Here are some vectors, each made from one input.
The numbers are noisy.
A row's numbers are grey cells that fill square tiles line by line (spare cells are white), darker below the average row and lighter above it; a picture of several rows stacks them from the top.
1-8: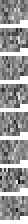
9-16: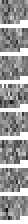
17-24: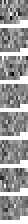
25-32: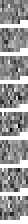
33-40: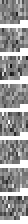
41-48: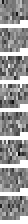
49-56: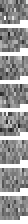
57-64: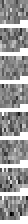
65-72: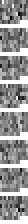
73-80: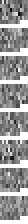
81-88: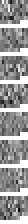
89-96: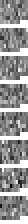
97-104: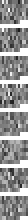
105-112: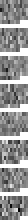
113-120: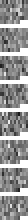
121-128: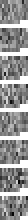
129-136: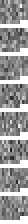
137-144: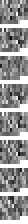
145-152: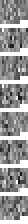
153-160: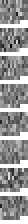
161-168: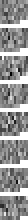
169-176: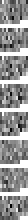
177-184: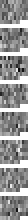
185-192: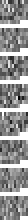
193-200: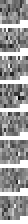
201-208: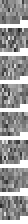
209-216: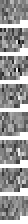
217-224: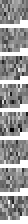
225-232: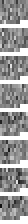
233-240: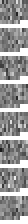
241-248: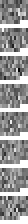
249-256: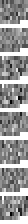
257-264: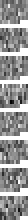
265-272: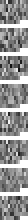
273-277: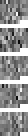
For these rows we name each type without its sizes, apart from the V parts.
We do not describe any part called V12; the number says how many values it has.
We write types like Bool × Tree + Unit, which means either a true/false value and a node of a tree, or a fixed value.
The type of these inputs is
Line × (Line + V12 × V12).
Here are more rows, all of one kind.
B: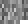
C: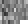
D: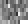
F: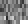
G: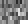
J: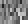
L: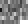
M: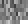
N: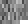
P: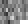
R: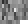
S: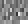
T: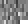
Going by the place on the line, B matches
N and R.
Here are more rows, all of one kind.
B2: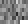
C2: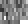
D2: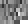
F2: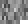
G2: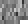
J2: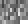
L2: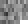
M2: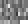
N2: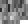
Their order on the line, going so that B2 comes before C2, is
D2, J2, M2, B2, G2, F2, L2, C2, N2.
